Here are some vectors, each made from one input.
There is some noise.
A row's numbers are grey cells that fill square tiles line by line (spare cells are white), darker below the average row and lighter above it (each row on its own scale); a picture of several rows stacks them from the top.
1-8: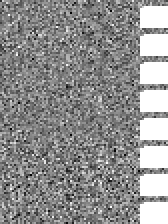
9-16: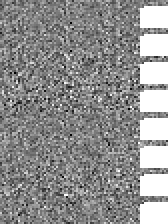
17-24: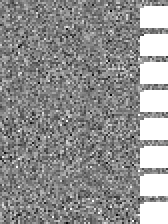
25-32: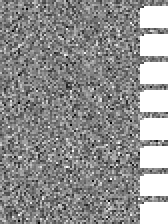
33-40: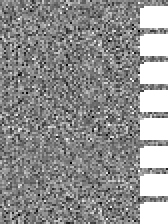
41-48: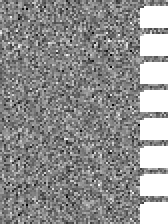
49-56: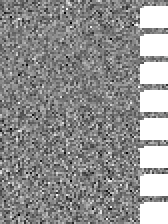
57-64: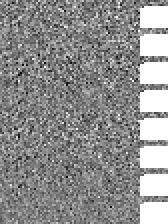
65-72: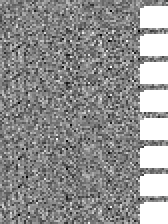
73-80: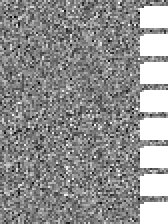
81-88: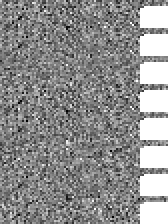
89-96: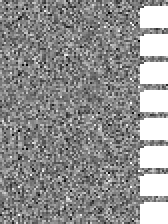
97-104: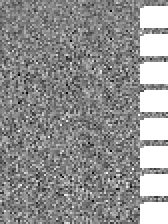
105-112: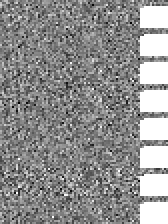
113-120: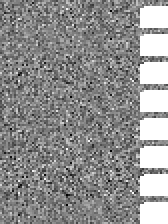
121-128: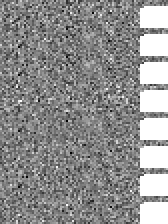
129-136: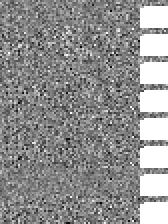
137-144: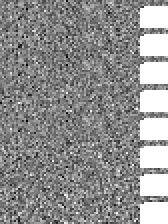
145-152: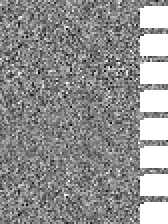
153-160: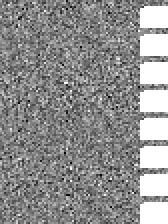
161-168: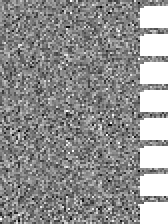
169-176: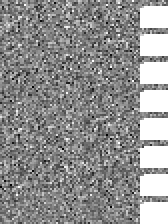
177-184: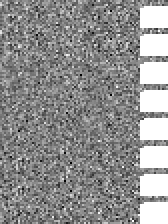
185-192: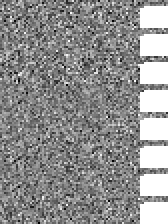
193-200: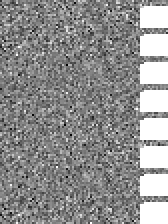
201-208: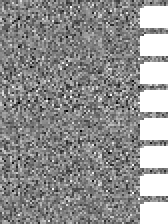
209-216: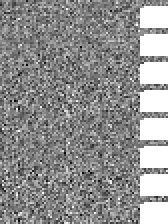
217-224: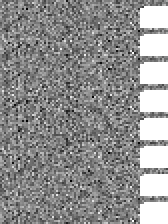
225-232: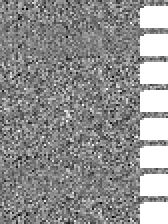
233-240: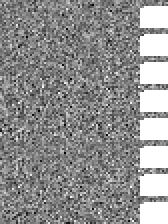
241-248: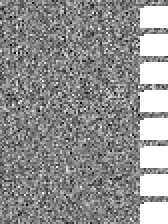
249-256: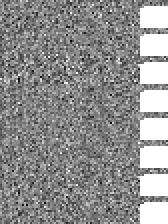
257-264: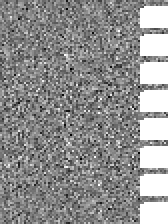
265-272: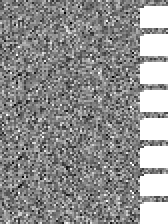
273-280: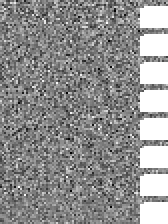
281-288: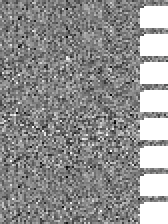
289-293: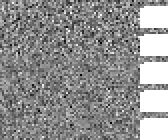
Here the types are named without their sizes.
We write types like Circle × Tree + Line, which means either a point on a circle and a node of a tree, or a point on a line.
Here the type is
Bool × Bool × Bool × (Tree + Unit) + List(Circle).
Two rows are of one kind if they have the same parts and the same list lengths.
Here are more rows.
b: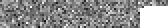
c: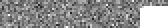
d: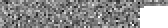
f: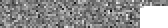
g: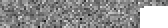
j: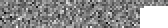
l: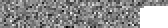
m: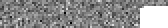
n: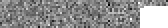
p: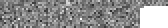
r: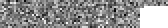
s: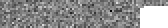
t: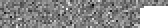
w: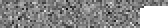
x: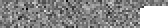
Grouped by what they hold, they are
b, g, n
c, j, m, p, t
d, l
f, s
r
w, x

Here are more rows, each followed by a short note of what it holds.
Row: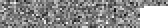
the empty list
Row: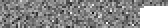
a node of a tree and three true/false values
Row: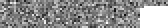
the empty list
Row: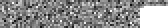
a node of a tree and three true/false values
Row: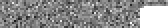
a node of a tree and three true/false values
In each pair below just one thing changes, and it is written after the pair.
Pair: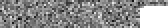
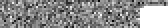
one of the three true/false values
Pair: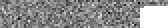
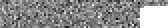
one of the three true/false values
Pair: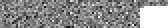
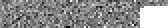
the node of the tree
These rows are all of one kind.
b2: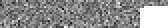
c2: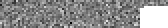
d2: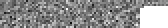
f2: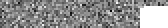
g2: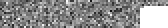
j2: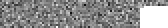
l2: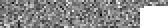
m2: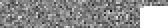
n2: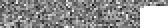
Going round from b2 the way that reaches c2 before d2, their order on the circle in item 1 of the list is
b2, c2, d2, g2, f2, j2, m2, n2, l2.
